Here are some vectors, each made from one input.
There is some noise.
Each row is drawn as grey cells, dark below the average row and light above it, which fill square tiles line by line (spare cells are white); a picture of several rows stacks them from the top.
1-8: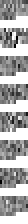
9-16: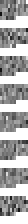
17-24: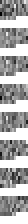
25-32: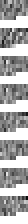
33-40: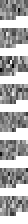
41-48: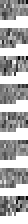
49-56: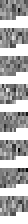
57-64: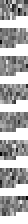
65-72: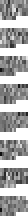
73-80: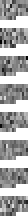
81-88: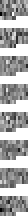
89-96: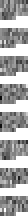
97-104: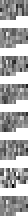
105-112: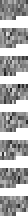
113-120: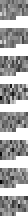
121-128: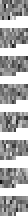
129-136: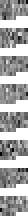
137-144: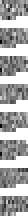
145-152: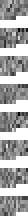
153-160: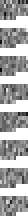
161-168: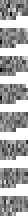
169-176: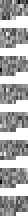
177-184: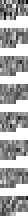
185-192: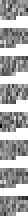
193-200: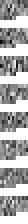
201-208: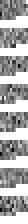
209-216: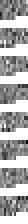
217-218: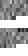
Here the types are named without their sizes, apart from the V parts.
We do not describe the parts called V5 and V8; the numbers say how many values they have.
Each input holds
a value of V5, together with either a label, a point on a line, a node of a tree and a true/false value, or a value of V8.
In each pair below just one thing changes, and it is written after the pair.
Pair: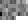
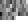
the label
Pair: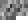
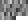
the label
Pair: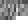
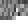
the place on the line
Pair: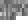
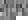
the label
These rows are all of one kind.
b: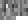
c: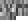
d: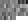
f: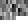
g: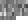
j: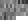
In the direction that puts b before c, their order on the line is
b, c, d, f, g, j.
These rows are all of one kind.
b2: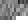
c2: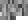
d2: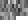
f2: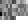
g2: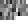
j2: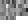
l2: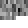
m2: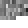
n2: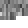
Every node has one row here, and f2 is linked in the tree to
c2 and j2.
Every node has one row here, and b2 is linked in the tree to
d2.
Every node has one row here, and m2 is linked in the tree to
d2.
